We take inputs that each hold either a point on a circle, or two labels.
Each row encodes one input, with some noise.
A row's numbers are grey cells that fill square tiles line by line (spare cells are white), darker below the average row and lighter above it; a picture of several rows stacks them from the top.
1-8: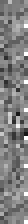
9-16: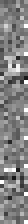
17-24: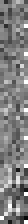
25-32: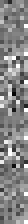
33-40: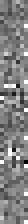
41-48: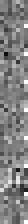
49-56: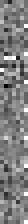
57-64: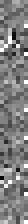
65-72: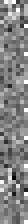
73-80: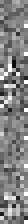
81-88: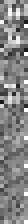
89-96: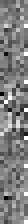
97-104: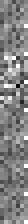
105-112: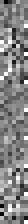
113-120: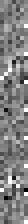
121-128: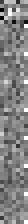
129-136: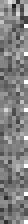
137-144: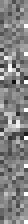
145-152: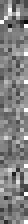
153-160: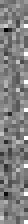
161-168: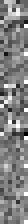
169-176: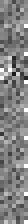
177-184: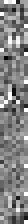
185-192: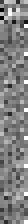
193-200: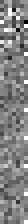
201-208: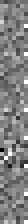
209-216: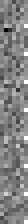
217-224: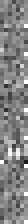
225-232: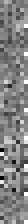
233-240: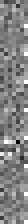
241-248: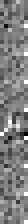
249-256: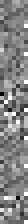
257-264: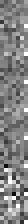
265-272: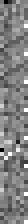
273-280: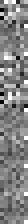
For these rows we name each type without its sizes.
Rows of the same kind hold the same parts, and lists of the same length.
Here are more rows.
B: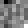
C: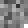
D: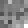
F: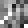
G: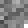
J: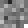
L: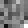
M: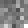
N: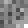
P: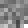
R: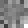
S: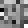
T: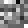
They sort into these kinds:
B, C, D, G, J, L, M, N, P, R
F, S, T

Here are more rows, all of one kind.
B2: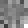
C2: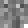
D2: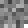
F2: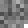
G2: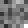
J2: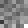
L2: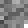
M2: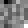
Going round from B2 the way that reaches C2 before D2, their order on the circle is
B2, C2, D2, M2, G2, F2, L2, J2.
